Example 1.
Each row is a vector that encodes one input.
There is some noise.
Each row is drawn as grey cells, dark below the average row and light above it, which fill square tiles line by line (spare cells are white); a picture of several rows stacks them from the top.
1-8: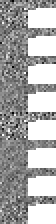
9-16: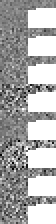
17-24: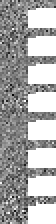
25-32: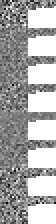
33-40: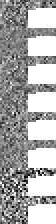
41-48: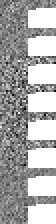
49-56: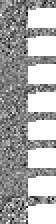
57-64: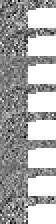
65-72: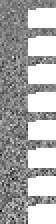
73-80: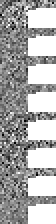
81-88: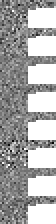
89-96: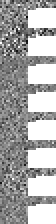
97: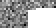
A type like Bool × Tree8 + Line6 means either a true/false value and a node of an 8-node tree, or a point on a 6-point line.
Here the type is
Label10 + Tree12.
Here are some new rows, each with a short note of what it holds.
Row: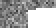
one of 10 labels
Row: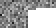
a node of a 12-node tree
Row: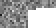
a node of a 12-node tree
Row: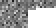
one of 10 labels
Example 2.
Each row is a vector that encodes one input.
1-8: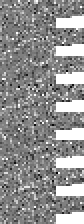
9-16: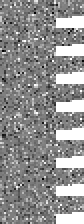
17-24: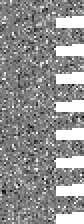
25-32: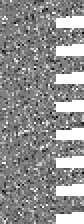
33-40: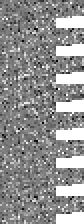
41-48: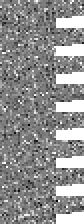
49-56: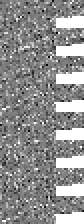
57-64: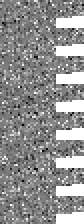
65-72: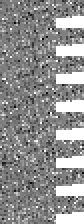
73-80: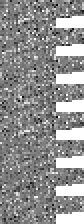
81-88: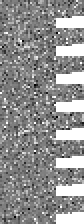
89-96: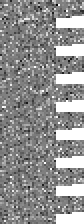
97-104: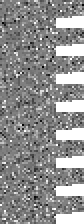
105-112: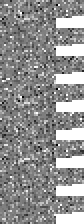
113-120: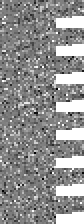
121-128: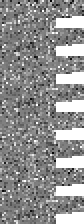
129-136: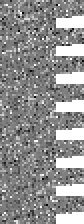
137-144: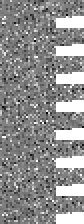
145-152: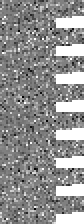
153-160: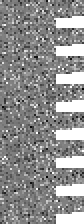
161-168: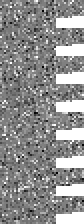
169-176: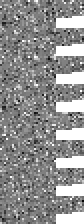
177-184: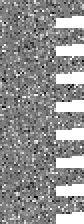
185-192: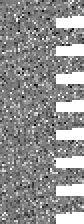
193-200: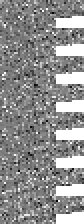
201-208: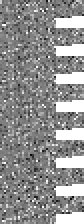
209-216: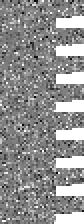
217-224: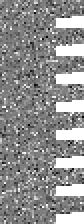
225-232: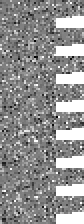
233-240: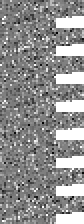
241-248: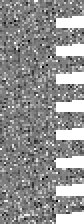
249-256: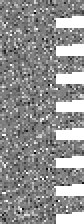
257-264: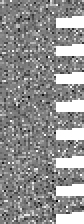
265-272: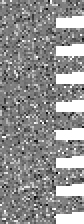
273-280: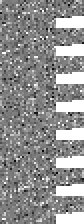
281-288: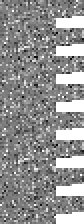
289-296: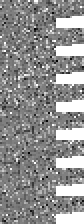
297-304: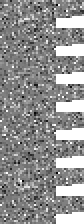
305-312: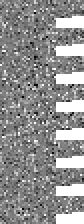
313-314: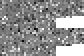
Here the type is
(Bool × Bool × Bool × Bool + Unit) × Circle10.
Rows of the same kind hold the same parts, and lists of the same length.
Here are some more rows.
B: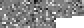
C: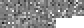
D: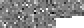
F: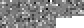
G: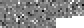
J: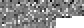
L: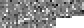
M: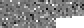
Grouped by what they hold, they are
B, J, L
C, D, F, G, M

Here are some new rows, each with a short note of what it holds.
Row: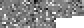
a point on a 10-point circle
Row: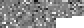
a point on a 10-point circle
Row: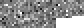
a point on a 10-point circle
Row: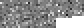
a point on a 10-point circle and four true/false values
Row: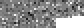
a point on a 10-point circle and four true/false values
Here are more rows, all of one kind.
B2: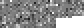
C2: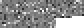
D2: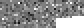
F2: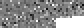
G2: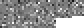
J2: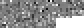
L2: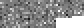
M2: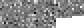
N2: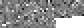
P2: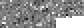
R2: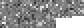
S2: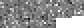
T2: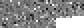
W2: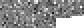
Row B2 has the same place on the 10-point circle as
J2, P2 and R2.
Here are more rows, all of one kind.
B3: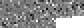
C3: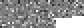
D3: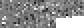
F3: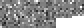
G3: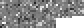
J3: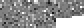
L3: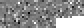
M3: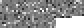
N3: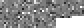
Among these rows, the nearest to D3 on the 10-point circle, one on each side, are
B3 and G3.
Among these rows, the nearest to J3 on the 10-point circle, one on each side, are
F3 and N3.
